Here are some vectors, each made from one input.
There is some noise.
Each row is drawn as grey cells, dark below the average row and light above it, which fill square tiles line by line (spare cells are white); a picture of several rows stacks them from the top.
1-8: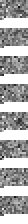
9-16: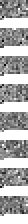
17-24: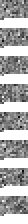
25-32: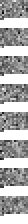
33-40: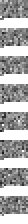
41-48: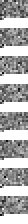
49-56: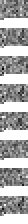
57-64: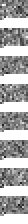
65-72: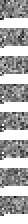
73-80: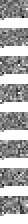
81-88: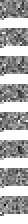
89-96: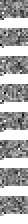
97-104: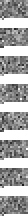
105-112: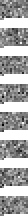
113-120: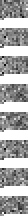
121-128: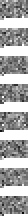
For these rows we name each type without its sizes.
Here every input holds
a point on a line, together with either a point on a line, or a node of a tree.
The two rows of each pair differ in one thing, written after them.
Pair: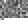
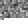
the place on the line
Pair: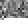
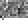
the node of the tree
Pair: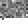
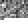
the node of the tree
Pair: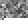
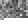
the node of the tree
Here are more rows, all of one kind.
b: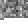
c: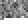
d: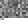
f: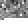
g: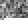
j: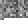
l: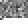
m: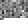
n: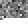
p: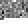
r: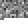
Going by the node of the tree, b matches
j, l and n.
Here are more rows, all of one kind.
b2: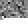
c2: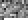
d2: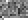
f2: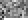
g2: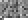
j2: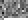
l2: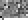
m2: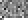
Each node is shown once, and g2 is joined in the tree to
b2 and m2.
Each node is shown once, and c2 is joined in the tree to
m2.
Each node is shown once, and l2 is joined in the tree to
d2.
